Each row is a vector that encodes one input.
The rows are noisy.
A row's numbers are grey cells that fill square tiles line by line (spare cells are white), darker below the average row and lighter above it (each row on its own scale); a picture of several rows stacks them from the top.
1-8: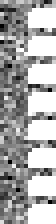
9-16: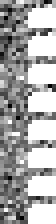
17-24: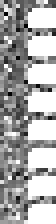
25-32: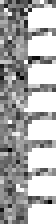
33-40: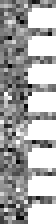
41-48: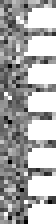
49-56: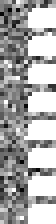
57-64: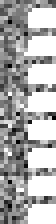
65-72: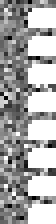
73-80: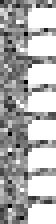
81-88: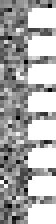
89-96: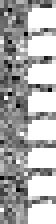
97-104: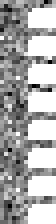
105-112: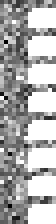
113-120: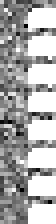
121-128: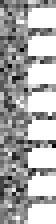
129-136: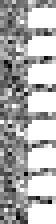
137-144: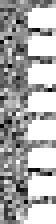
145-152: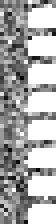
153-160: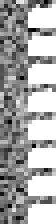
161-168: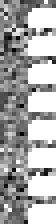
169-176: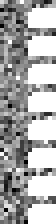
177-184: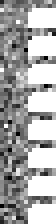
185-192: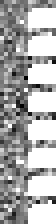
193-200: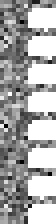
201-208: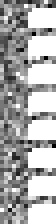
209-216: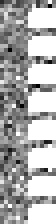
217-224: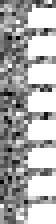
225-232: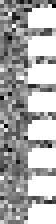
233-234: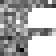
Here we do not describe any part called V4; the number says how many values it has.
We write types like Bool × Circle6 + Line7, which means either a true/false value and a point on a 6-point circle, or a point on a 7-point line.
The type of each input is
Bool × Line8 × (Tree8 + Unit) + V4 × V4.
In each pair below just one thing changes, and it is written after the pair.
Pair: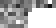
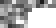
the place on the 8-point line
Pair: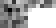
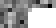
the place on the 8-point line
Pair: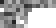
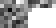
the true/false value
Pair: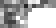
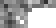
the node of the tree
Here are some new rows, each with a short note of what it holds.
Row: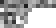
a point on an 8-point line, a node of an 8-node tree and a true/false value
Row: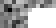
a point on an 8-point line, a node of an 8-node tree and a true/false value
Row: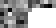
a point on an 8-point line, a node of an 8-node tree and a true/false value
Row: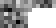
a point on an 8-point line, a node of an 8-node tree and a true/false value
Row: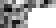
a point on an 8-point line, a node of an 8-node tree and a true/false value
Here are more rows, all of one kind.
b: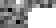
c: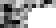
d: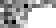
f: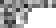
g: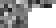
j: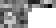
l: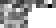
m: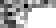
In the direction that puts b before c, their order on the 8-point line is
j, f, d, m, g, b, l, c.
